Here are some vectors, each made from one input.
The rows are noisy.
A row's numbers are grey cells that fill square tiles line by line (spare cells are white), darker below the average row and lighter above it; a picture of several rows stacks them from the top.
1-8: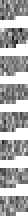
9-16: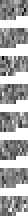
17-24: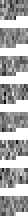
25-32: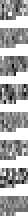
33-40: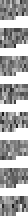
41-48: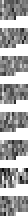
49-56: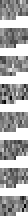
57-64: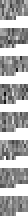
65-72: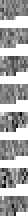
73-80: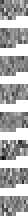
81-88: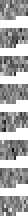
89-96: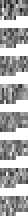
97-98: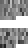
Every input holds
a point on a 6-point line, together with a list of up to two points on a 4-point line.
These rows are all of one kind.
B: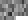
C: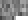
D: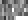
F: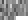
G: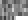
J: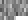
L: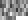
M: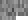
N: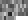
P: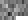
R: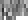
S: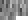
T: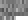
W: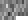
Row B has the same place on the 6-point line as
L, N, P and W.
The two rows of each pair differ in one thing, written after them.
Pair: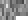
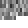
the place on the 4-point line in item 1 of the list
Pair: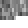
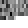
the place on the 4-point line in item 2 of the list
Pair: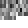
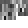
the place on the 4-point line in item 2 of the list
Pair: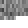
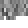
the place on the 4-point line in item 2 of the list
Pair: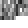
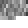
the place on the 6-point line
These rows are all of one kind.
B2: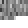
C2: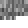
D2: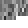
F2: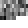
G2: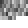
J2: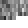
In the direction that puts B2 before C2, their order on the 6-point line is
F2, J2, B2, C2, G2, D2.
